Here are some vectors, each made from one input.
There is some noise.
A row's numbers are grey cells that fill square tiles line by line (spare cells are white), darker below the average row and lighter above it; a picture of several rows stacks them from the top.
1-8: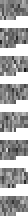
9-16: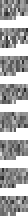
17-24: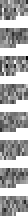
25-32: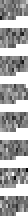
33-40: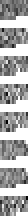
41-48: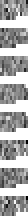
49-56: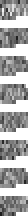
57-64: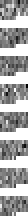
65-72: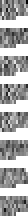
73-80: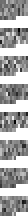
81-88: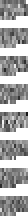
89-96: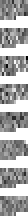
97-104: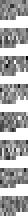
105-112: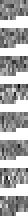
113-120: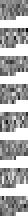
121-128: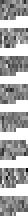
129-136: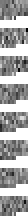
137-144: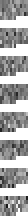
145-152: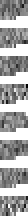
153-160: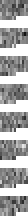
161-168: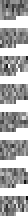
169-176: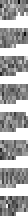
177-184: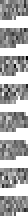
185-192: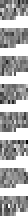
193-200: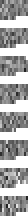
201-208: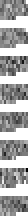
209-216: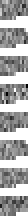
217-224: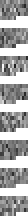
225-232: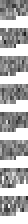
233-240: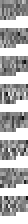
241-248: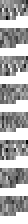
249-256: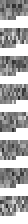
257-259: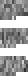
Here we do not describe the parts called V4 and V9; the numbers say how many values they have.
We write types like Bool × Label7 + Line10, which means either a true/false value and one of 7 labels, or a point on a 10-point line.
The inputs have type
Bool × Bool × Bool × Bool × Label8 × Label8 + V4 × V9.
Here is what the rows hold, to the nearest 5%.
About 75% of them hold two labels (each one of 8) and four true/false values. The rest hold a value of V4 and a value of V9.
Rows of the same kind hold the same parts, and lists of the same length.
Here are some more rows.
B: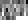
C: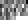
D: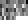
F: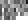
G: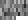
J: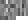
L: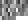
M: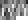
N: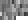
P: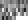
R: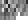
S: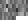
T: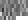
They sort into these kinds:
B, C, D, F, L, M, P, R
G, J, N, S, T

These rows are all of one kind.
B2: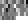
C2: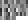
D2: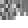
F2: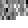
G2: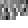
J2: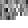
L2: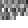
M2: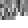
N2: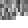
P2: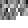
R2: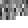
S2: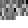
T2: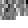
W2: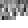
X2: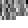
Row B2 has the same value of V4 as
F2, S2, T2 and X2.
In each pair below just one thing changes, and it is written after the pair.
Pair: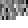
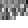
the value of V4
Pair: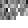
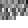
the value of V9
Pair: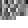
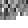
the value of V9
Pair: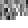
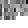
the value of V9
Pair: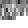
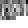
the value of V4
